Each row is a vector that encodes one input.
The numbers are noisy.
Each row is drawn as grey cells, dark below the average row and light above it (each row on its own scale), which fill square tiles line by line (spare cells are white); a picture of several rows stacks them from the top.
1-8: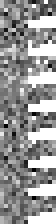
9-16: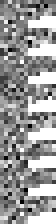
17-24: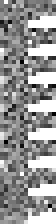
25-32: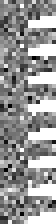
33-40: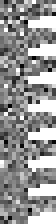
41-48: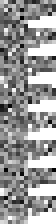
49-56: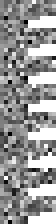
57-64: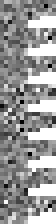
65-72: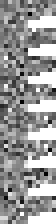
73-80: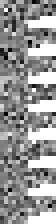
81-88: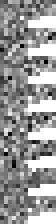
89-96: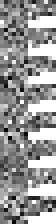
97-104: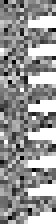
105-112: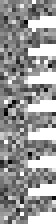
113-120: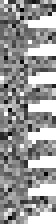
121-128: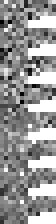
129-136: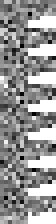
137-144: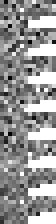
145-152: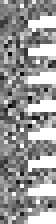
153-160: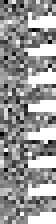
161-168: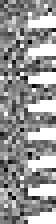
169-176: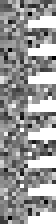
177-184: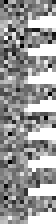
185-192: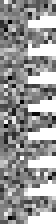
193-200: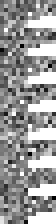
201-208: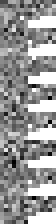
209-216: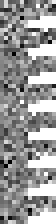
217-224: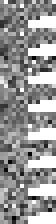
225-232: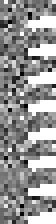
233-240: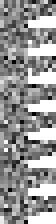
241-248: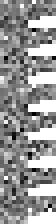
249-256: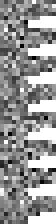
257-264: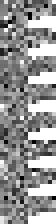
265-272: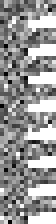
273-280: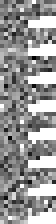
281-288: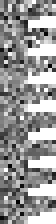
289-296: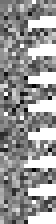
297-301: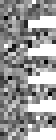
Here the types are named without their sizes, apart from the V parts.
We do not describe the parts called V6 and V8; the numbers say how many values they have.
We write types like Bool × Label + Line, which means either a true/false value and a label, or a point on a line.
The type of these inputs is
Label × (Line + V6) × V8.
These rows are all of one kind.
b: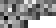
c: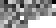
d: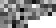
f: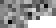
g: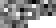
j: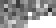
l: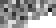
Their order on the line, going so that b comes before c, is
f, d, b, l, g, j, c.
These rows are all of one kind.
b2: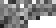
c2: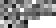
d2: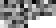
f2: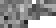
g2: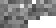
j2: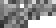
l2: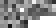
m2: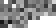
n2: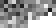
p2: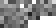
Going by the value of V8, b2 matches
f2, g2 and m2.
